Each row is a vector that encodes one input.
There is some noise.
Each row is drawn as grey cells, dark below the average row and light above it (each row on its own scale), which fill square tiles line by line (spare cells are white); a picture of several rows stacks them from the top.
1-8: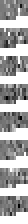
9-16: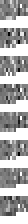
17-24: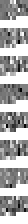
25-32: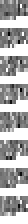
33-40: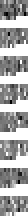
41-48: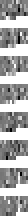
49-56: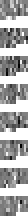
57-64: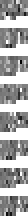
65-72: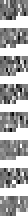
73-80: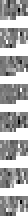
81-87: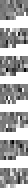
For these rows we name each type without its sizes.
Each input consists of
a label and a true/false value.
